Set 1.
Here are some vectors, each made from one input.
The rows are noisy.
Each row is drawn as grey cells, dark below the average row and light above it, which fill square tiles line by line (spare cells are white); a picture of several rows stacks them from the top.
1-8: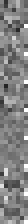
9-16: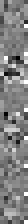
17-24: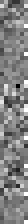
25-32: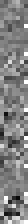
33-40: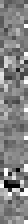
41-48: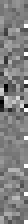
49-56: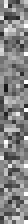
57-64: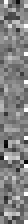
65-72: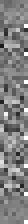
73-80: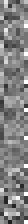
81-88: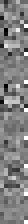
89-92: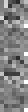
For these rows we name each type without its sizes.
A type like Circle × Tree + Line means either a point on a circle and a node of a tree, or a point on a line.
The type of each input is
Bool × Bool × Bool + Unit.
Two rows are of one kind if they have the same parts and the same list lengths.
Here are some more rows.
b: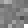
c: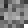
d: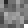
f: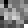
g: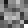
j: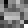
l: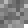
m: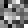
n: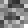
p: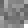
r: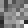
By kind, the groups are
b, c, d, g, j, l, m, n, p, r
f

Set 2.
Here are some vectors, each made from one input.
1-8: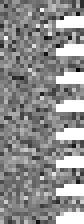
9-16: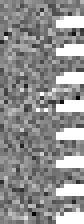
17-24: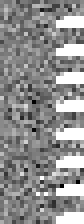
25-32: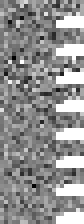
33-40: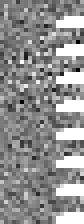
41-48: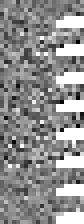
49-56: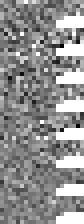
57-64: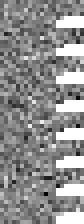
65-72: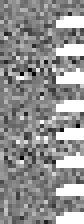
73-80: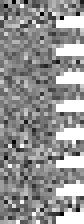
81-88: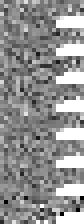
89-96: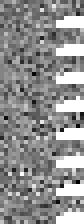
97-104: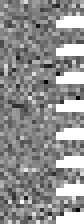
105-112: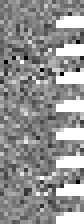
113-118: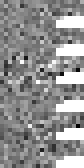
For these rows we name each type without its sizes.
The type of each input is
Line × Line.
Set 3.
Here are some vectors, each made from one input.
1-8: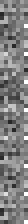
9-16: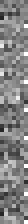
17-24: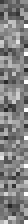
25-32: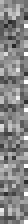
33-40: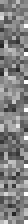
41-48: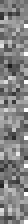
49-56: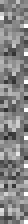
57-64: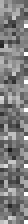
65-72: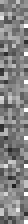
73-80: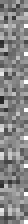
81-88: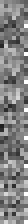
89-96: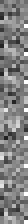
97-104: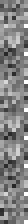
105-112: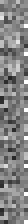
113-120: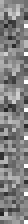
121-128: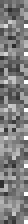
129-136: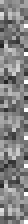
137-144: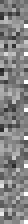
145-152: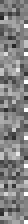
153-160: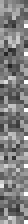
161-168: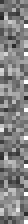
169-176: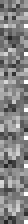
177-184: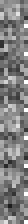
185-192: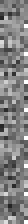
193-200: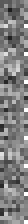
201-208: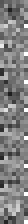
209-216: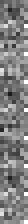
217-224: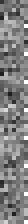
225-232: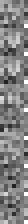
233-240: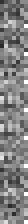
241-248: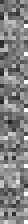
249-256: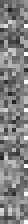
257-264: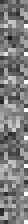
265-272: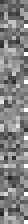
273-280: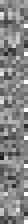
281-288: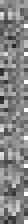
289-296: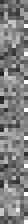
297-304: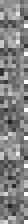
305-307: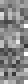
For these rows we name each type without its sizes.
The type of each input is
Circle.
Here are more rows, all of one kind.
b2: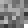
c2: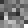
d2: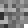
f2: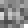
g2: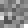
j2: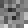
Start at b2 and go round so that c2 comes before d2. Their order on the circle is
b2, f2, g2, j2, c2, d2.
